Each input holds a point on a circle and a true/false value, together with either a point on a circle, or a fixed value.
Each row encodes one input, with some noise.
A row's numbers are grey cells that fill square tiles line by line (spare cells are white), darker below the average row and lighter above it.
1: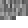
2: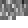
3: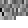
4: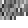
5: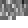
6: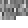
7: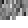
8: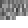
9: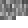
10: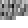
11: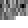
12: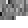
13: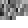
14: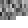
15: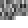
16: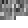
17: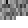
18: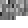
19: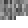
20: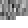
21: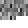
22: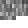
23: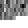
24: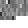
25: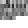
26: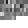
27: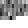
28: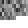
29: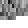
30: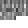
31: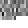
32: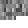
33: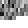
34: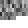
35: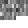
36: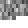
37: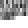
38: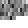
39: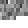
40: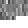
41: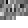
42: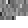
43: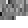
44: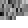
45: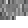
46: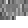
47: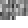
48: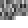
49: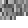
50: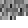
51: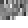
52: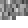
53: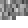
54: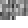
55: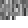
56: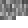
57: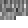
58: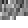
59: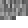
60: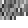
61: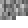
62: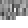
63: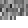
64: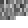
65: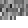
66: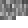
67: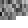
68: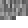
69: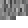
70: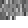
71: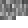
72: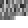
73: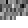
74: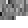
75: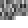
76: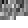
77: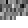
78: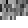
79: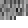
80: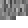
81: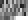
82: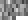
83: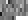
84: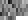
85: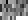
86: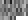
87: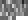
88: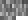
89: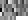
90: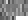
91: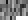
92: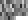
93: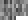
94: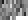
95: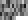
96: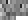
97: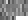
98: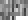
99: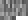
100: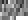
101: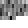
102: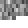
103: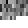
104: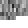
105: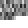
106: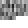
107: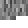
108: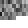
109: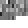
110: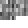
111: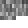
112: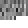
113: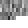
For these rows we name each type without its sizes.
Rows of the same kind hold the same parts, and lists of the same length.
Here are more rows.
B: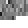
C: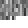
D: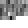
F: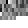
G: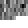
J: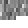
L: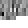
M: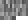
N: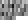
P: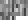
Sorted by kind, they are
B, C, M, P
D, F, G, J, L, N

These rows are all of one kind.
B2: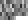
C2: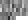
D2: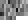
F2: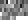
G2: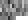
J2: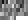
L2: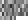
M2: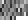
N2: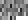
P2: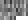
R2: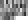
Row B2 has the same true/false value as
C2, D2, G2 and R2.
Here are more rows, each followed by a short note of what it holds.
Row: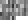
a point on a circle and a true/false value
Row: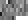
a point on a circle and a true/false value
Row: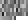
a point on each of two circles and a true/false value
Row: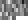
a point on a circle and a true/false value
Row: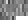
a point on a circle and a true/false value
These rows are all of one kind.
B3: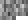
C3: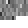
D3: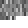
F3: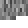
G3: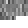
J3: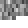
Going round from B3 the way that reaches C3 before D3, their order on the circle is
B3, F3, C3, G3, D3, J3.
